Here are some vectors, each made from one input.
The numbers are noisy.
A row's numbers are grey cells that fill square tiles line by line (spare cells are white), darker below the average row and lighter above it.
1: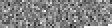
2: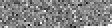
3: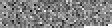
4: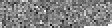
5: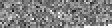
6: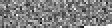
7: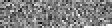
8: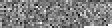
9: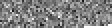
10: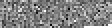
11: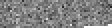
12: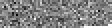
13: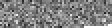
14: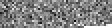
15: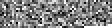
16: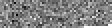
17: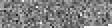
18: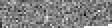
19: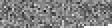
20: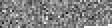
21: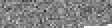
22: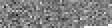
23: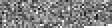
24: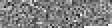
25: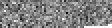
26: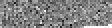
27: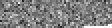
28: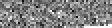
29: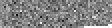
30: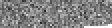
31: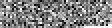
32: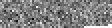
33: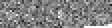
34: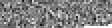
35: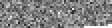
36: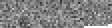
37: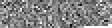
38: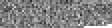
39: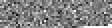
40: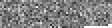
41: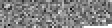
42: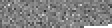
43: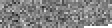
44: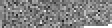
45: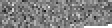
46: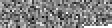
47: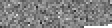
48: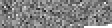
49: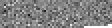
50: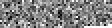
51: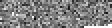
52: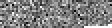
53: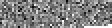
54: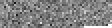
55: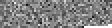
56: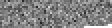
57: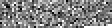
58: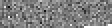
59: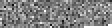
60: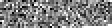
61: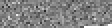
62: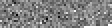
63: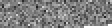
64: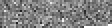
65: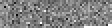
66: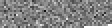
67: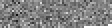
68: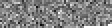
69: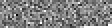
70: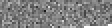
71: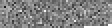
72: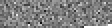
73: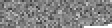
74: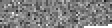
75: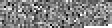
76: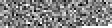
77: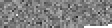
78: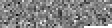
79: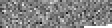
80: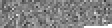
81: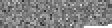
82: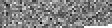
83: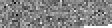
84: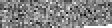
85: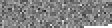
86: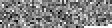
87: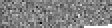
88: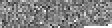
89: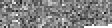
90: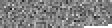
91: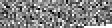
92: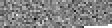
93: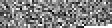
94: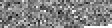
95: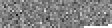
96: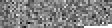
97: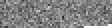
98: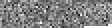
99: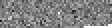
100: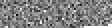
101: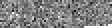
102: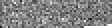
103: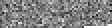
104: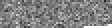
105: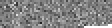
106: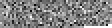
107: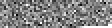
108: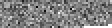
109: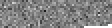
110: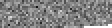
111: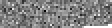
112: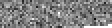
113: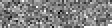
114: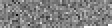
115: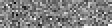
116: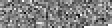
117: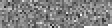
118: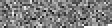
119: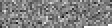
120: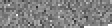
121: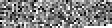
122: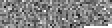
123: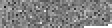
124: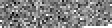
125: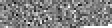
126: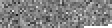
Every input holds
a point on a 6-point circle and a true/false value, together with either a fixed value, or two labels (each one of 4).
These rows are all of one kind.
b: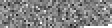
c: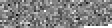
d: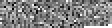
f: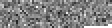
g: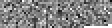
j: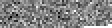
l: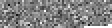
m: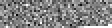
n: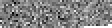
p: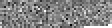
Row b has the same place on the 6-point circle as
j, m, n and p.
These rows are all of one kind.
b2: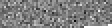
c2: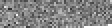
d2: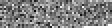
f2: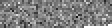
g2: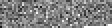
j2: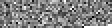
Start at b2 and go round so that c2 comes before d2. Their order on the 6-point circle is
b2, g2, j2, c2, d2, f2.
